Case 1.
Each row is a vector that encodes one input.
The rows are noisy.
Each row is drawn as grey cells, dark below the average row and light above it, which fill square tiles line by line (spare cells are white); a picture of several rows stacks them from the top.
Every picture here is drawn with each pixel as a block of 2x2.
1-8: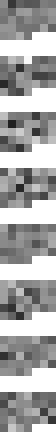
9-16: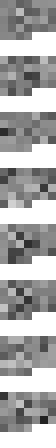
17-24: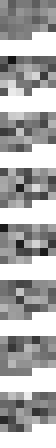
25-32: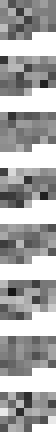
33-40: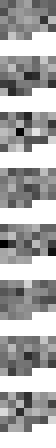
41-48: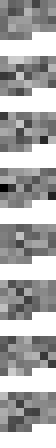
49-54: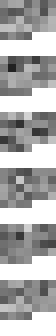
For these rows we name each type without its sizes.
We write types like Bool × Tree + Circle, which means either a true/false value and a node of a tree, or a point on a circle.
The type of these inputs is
Tree.
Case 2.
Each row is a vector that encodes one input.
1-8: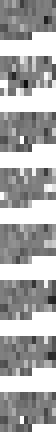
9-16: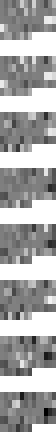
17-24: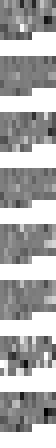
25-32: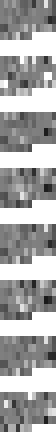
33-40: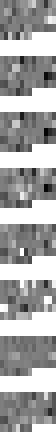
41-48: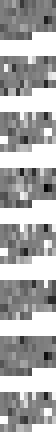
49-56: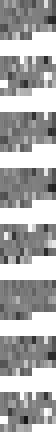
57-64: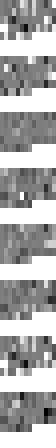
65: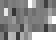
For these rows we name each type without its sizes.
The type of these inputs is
Tree.
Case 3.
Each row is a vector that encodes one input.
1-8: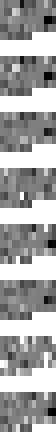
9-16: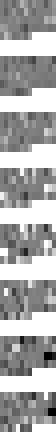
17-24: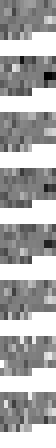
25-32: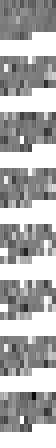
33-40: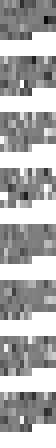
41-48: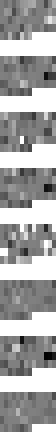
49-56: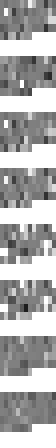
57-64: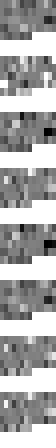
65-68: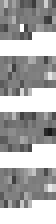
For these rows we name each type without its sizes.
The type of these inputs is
Tree.
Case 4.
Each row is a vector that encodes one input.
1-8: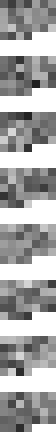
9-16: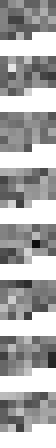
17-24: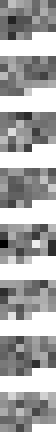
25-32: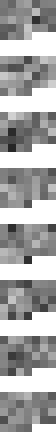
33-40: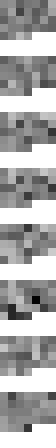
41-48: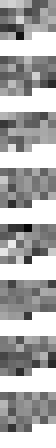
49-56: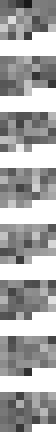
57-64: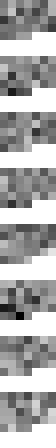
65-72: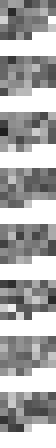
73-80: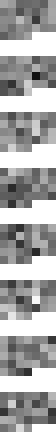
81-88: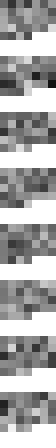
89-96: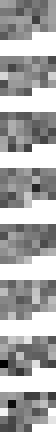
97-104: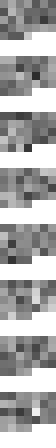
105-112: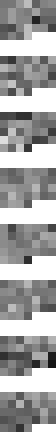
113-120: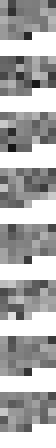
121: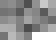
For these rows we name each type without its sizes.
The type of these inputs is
Label.
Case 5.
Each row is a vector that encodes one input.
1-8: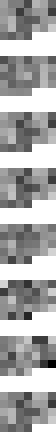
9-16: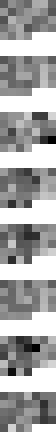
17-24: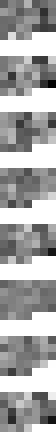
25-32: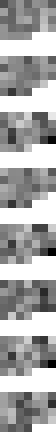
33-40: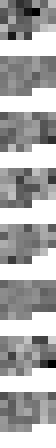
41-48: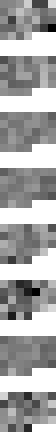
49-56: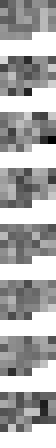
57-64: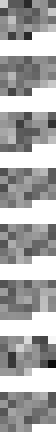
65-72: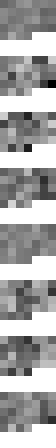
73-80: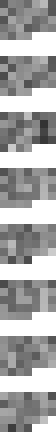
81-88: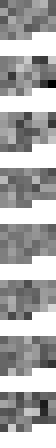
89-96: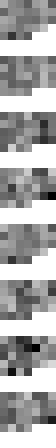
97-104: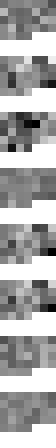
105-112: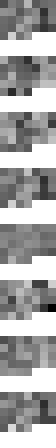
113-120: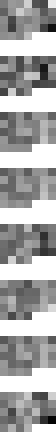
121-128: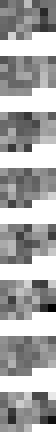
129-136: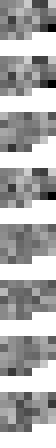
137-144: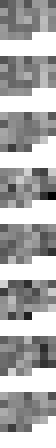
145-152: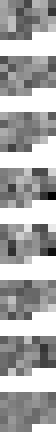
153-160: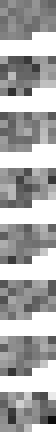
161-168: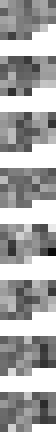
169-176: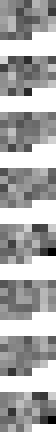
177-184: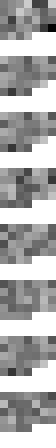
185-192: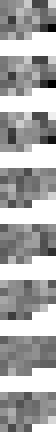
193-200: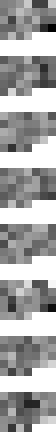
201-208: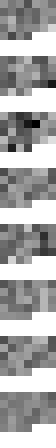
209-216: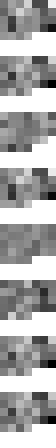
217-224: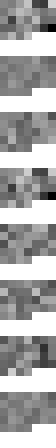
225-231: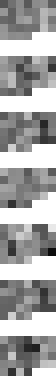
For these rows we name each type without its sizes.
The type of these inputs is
Tree.
